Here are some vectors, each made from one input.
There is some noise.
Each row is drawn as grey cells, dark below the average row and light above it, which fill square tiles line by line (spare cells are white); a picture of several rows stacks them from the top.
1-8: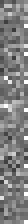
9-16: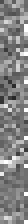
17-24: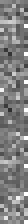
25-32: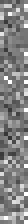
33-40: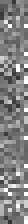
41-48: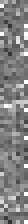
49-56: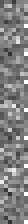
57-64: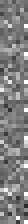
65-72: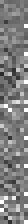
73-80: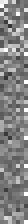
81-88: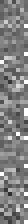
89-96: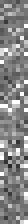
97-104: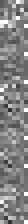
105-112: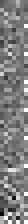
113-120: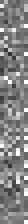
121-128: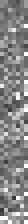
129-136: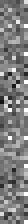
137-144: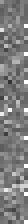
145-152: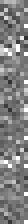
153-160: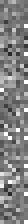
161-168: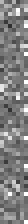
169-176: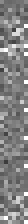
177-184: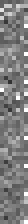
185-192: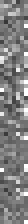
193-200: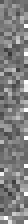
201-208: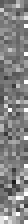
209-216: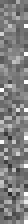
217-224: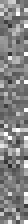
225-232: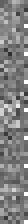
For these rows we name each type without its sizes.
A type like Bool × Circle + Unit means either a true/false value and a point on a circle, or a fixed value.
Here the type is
Bool × Bool × Bool × Bool.
